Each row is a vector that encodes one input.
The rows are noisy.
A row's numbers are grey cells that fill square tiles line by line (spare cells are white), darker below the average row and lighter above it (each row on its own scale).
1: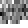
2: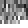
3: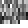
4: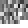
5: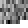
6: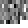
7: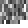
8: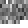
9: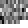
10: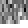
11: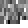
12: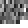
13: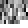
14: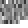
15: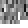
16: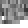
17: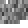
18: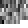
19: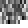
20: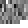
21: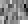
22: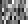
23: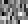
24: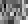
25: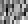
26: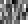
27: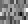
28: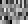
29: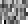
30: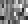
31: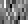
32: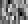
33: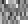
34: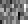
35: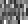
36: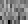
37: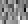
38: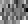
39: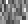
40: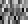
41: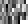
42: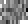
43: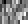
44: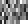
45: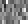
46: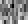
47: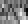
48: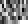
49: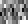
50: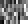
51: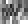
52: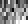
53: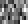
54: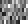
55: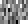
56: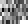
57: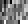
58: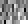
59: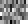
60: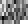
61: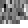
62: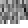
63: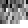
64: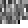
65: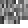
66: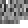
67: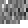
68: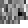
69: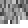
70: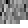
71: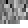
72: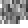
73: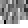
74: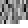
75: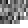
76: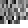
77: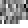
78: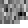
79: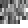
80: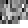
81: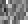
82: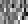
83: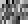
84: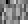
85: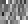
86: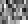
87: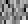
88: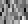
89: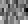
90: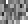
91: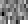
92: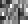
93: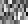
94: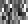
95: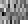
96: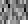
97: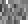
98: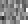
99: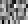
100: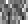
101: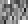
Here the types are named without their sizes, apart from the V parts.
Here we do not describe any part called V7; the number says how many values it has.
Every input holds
three true/false values, together with either a point on a line, or a value of V7.
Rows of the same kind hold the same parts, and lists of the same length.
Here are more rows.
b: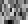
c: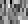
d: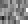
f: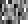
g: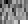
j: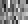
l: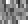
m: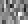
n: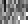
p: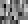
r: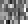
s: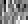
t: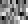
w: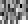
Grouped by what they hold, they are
b, c, f, j, l, n, r, s, w
d, g, m, p, t

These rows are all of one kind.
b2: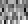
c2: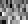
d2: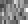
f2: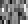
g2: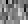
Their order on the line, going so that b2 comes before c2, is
b2, d2, g2, f2, c2.
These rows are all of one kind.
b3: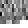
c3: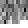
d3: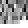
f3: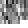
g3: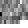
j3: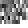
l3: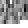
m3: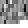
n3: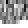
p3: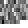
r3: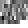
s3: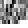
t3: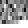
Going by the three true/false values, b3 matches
d3, l3, n3 and t3.
